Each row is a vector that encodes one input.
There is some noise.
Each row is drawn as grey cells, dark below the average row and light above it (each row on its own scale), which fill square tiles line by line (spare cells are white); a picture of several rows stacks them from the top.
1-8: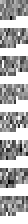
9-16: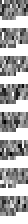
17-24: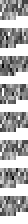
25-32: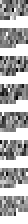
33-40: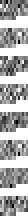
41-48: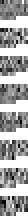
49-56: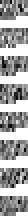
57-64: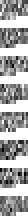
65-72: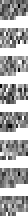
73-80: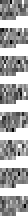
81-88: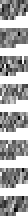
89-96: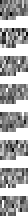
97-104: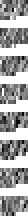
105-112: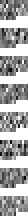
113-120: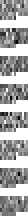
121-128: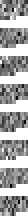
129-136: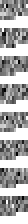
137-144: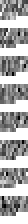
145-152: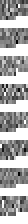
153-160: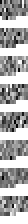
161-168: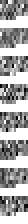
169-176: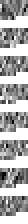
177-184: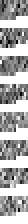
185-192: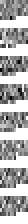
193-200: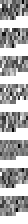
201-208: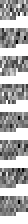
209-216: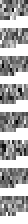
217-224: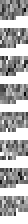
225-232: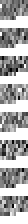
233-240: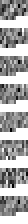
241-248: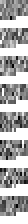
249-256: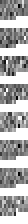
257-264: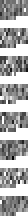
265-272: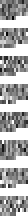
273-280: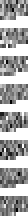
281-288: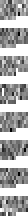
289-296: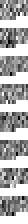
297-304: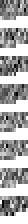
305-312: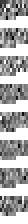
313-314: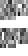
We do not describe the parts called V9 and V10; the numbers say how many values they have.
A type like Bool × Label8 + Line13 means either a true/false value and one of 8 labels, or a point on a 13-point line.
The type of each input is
Label5 × (Line6 + V10) × V9 + Label12.
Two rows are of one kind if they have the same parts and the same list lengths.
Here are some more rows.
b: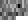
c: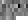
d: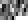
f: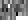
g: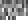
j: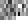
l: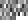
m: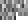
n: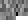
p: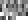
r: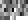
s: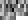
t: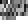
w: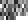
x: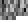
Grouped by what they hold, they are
b, t, w
c, d, f, n, x
g, j, l, m, p, r, s

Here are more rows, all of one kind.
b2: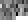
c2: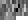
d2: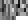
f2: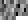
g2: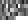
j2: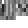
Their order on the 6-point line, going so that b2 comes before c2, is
b2, f2, d2, g2, j2, c2.
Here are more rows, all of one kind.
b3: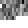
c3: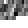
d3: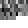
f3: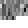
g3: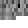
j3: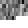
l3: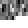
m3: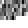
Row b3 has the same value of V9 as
j3 and l3.
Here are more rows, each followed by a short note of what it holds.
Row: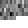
one of 5 labels, a value of V9 and a value of V10
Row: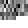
one of 5 labels, a value of V9 and a value of V10
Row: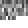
one of 12 labels
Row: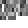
one of 12 labels
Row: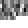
one of 5 labels, a point on a 6-point line and a value of V9
